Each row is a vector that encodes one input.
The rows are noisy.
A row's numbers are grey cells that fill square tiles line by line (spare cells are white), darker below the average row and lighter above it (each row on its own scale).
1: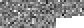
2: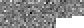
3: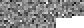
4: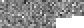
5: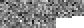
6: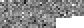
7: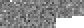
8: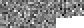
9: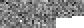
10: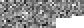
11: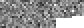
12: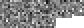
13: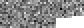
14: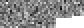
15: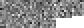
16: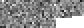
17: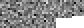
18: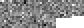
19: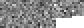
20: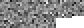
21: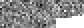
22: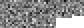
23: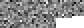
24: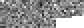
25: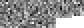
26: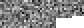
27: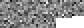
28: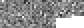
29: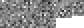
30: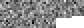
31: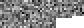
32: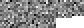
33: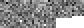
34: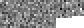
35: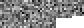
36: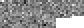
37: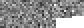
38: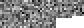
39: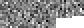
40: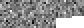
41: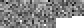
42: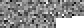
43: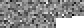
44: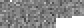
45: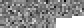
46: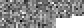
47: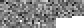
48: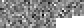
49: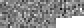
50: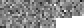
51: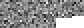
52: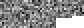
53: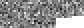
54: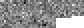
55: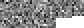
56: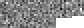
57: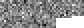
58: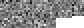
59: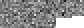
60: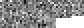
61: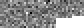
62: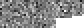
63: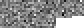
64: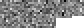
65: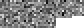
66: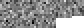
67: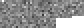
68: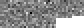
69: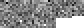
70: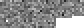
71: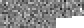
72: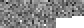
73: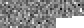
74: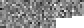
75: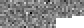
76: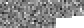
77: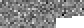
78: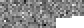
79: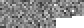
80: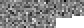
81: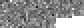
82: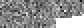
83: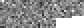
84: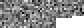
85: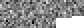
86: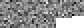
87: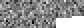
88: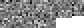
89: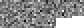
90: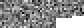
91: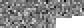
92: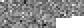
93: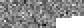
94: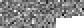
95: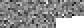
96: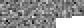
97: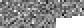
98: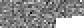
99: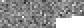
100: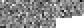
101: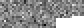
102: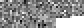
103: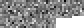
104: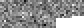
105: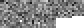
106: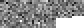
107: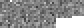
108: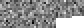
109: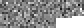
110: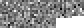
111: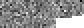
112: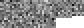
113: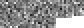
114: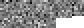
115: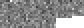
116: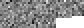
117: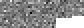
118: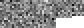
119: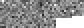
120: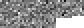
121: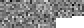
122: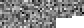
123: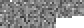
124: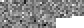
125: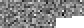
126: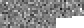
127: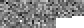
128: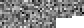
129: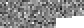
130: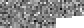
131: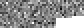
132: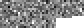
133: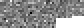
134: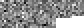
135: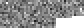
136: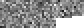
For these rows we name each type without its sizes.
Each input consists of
a list of items, each either a point on a circle, or a point on a line.
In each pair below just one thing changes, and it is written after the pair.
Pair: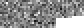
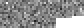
the place on the line in item 2 of the list
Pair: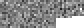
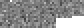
the place on the line in item 1 of the list
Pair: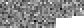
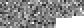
the place on the line in item 2 of the list
